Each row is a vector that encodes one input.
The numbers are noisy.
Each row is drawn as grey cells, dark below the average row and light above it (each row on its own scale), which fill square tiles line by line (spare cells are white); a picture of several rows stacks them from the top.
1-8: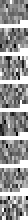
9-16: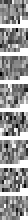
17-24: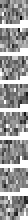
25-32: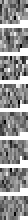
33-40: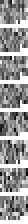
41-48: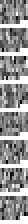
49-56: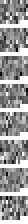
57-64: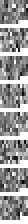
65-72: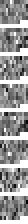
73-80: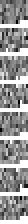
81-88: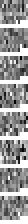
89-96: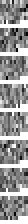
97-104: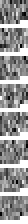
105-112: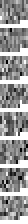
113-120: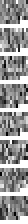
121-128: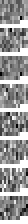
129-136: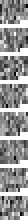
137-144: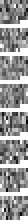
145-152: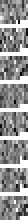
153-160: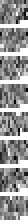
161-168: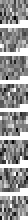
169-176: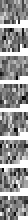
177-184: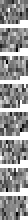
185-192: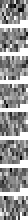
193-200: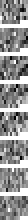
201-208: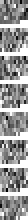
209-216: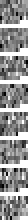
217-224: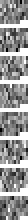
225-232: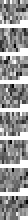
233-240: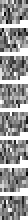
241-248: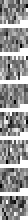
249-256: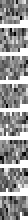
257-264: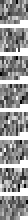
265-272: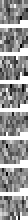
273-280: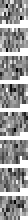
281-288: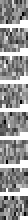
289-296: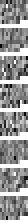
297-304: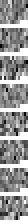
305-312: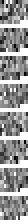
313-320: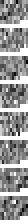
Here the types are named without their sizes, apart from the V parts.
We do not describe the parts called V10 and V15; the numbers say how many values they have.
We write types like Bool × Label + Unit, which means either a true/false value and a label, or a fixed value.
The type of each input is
(Bool × V10 + Line) × V15.
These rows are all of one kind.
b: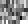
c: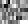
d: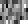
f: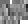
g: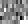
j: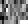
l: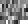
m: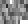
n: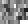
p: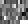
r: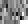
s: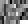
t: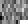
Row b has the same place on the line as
g, r and t.
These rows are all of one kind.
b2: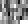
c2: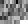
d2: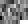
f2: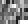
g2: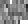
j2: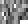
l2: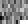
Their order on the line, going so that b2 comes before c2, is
j2, b2, f2, d2, l2, c2, g2.
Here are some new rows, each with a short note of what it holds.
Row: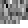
a point on a line and a value of V15
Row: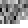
a true/false value, a value of V10 and a value of V15
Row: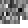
a true/false value, a value of V10 and a value of V15
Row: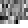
a point on a line and a value of V15
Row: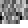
a point on a line and a value of V15
